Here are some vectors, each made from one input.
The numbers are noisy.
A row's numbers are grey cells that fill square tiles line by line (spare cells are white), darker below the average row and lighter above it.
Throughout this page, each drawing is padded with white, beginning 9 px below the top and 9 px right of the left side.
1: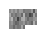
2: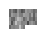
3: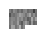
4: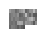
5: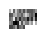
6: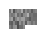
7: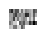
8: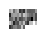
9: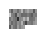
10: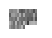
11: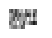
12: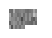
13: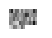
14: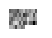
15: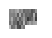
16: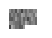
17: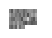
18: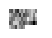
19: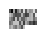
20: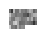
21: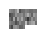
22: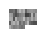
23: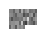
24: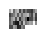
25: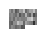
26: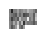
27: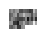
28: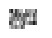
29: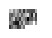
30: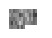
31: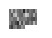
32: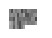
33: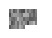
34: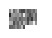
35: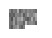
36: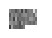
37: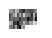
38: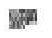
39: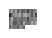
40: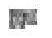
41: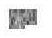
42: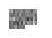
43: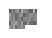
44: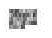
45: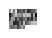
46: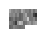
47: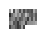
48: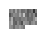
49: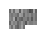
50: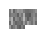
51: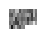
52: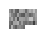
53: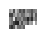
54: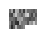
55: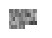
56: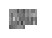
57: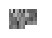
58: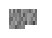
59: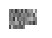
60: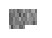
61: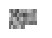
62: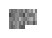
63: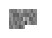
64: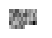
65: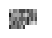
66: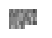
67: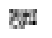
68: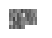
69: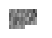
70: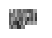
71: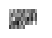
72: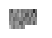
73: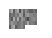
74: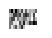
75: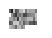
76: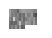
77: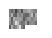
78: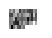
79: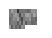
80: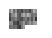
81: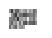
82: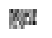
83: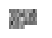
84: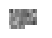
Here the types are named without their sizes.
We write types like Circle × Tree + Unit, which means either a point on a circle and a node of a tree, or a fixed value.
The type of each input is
Label × Label.
